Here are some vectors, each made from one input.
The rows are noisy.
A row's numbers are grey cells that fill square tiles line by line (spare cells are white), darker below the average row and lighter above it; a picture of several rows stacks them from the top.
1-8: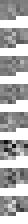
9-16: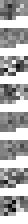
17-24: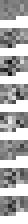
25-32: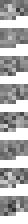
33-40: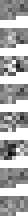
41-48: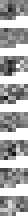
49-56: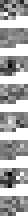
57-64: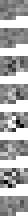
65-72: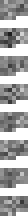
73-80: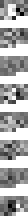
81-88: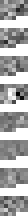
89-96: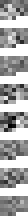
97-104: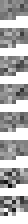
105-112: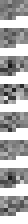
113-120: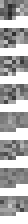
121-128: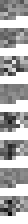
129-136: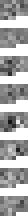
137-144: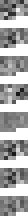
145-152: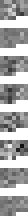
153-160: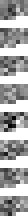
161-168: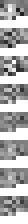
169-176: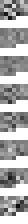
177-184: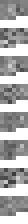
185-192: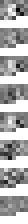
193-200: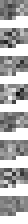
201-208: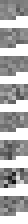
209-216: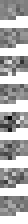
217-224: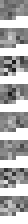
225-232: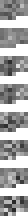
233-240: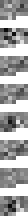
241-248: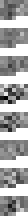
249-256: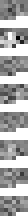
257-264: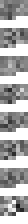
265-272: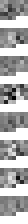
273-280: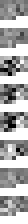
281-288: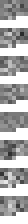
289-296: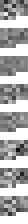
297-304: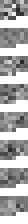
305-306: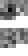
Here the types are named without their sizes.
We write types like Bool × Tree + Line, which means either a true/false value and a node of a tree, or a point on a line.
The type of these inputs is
List(Line).
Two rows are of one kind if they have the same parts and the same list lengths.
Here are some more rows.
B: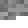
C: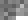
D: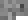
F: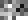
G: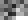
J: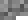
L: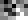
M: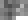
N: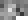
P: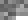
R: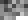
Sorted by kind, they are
B, C, G, M, N, P
D, F, J
L, R

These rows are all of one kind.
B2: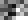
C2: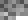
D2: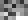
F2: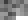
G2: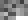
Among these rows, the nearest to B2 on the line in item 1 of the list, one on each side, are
C2 and G2.
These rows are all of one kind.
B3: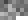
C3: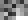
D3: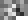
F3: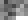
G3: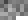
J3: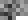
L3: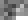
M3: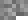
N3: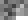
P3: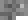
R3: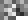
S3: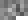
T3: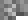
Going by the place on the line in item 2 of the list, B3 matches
C3, R3 and T3.
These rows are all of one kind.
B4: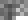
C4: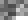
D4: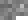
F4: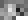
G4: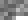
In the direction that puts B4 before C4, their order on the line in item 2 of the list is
B4, G4, F4, D4, C4.
